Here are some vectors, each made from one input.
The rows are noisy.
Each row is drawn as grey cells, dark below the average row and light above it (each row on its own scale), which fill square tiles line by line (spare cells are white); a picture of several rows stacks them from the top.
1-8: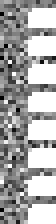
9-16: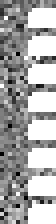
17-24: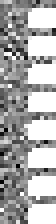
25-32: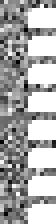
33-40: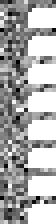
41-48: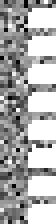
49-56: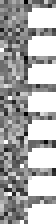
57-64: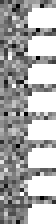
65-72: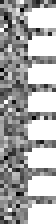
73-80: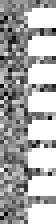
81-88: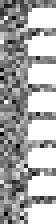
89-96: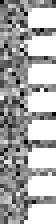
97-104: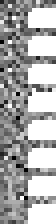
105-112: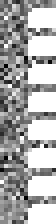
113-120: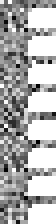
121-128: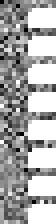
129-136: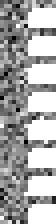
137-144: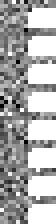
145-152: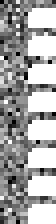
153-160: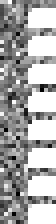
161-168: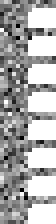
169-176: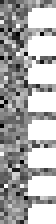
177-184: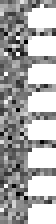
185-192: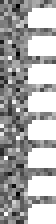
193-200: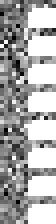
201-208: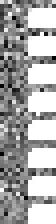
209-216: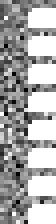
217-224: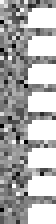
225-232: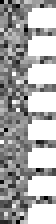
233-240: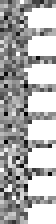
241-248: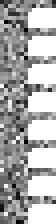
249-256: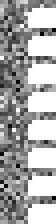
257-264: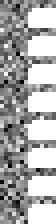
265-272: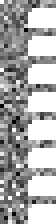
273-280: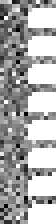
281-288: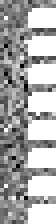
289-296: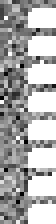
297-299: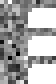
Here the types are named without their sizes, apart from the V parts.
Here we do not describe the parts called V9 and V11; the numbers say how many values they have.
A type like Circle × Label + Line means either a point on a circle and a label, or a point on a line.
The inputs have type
(Bool × Bool × Bool + V9) × Label × V11.
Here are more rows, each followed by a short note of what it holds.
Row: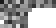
a label, three true/false values and a value of V11
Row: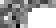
a label, a value of V9 and a value of V11
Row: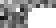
a label, three true/false values and a value of V11
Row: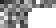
a label, three true/false values and a value of V11
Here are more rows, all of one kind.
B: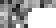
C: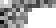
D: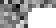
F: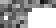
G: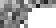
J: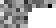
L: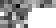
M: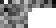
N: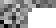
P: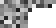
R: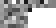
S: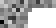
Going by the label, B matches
G, N, P and S.
